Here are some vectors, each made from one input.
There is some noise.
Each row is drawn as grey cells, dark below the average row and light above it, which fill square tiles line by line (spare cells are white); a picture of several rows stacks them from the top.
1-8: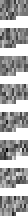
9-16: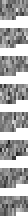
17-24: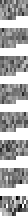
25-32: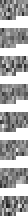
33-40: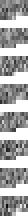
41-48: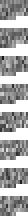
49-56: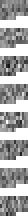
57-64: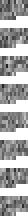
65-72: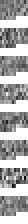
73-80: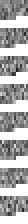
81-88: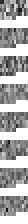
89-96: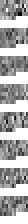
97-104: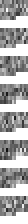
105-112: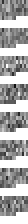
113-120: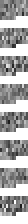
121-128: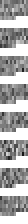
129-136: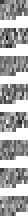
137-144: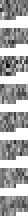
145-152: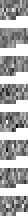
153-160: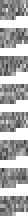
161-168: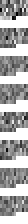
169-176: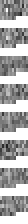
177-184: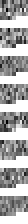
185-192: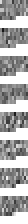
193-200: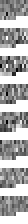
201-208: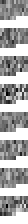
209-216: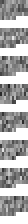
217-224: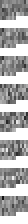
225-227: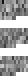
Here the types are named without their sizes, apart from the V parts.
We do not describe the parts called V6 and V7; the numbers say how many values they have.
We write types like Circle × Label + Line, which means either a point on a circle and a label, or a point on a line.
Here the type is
(Bool × Bool × Bool + V7) × V6 + List(Line).
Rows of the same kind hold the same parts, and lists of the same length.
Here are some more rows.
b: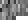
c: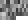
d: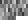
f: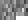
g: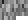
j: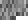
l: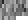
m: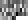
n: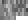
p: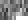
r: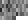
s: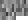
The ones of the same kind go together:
b, c
d
f, p, s
g, l, n
j, m, r

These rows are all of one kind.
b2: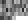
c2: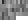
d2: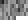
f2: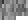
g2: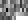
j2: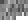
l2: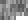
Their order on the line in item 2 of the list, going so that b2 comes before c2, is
f2, b2, c2, l2, j2, d2, g2.
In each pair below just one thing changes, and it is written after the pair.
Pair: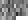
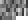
the value of V6
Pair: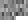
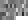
one of the three true/false values
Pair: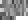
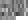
one of the three true/false values
